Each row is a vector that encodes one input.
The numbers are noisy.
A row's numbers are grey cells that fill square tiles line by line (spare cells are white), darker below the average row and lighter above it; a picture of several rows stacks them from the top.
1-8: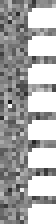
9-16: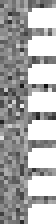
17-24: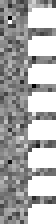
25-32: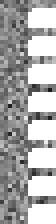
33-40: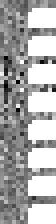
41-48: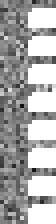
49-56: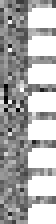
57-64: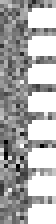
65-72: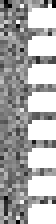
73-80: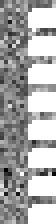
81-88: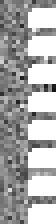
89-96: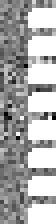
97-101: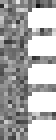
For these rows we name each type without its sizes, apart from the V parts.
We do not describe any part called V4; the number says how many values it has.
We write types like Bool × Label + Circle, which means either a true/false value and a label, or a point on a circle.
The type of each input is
List(Bool × V4).
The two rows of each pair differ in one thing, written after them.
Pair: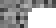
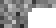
the true/false value in item 2 of the list
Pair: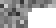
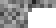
the value of V4 in item 2 of the list
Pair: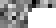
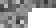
the value of V4 in item 1 of the list
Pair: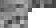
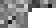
the true/false value in item 2 of the list
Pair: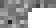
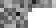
the true/false value in item 1 of the list
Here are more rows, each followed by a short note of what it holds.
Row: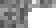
a list of one item
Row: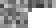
a list of two items
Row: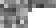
a list of two items
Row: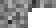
a list of two items
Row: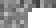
a list of two items
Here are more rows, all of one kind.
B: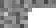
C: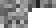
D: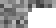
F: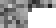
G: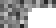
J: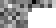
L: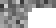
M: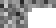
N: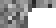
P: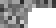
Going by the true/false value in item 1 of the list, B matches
G and N.
